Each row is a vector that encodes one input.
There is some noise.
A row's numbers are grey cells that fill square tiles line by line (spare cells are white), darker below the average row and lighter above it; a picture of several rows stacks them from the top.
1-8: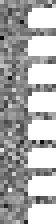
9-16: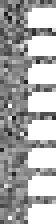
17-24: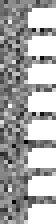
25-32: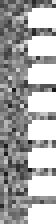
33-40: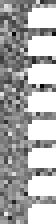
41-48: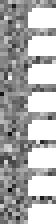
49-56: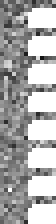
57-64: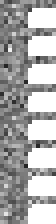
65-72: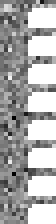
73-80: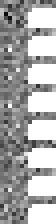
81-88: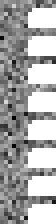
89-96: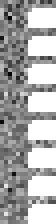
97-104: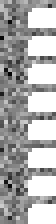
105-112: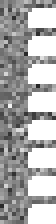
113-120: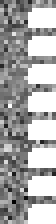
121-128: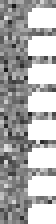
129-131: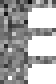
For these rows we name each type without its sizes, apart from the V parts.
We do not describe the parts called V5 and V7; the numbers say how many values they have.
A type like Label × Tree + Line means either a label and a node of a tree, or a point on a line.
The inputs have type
Bool × (Line + V5) + V7.
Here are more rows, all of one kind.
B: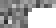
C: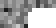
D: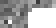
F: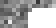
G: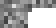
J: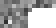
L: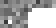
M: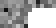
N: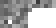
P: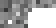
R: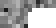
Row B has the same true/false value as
G and J.
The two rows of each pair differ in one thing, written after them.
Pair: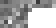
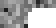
the value of V5
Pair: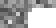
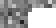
the true/false value
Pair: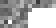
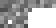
the value of V5
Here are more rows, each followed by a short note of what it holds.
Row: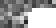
a value of V7
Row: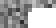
a true/false value and a value of V5
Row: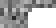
a point on a line and a true/false value
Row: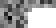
a value of V7
